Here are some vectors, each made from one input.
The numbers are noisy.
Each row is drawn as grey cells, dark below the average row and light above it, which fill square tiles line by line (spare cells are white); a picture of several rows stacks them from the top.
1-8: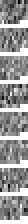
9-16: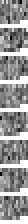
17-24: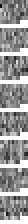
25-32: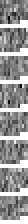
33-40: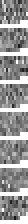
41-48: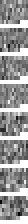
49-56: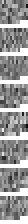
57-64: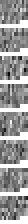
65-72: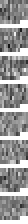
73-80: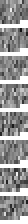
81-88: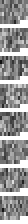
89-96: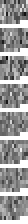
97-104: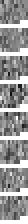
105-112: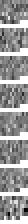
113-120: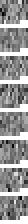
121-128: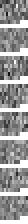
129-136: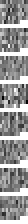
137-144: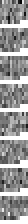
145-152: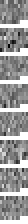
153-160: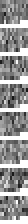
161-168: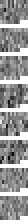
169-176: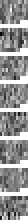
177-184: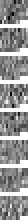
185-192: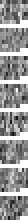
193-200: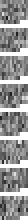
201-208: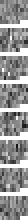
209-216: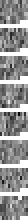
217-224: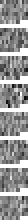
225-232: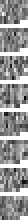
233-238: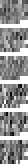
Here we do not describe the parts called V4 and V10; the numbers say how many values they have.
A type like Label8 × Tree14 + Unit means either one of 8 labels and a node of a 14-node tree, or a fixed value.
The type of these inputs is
(Bool × Bool × Bool × Bool + V4) × V10 + Label9 × Line6.
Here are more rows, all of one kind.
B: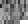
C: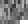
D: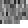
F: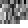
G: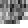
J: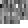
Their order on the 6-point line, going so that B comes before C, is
J, B, G, F, C, D.
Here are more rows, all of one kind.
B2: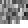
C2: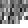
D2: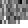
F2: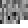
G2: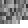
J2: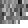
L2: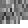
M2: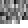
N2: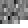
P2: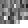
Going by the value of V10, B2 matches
G2, M2, N2 and P2.
